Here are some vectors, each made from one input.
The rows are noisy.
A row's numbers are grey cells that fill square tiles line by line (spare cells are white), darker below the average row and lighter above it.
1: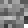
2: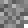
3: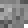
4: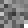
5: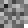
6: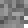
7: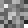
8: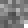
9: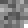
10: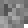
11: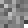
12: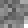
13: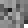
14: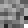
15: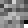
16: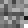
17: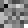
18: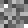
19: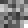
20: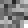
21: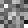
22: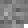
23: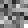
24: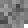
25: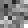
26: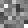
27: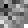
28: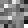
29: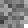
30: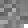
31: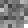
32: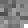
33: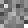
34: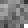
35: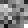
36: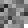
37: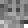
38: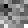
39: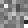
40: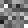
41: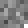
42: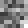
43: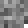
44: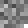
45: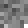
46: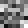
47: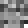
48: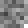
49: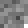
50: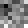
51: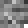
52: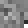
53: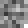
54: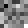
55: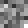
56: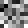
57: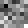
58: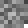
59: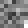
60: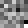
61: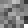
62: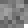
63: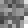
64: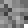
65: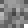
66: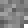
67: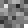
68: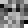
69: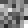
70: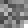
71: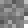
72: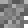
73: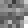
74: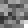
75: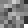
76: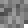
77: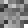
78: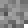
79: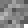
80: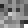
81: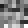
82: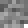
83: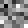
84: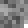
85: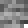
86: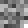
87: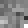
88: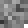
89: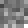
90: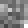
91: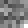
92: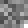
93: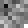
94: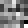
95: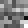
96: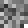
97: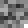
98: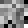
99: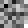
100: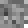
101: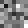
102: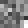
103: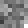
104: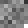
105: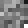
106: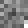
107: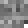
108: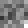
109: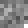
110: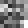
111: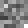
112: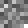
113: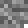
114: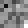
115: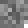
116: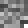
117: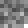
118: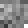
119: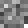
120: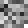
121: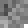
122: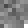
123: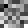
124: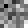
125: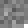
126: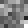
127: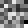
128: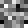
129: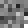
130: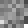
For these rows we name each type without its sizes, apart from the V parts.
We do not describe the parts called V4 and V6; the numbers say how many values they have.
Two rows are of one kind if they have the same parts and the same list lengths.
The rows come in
2 kinds.
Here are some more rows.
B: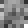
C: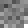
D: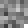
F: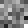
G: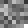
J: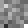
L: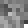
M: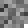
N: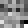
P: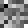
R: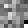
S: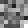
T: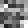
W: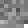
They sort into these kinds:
B, C, F, G, M, P
D, J, L, N, R, S, T, W

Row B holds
a true/false value, a value of V4 and a value of V6.
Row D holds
a label and a value of V4.
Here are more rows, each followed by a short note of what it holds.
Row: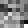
a label and a value of V4
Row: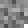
a label and a value of V4
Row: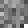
a true/false value, a value of V4 and a value of V6
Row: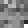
a true/false value, a value of V4 and a value of V6
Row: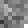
a true/false value, a value of V4 and a value of V6
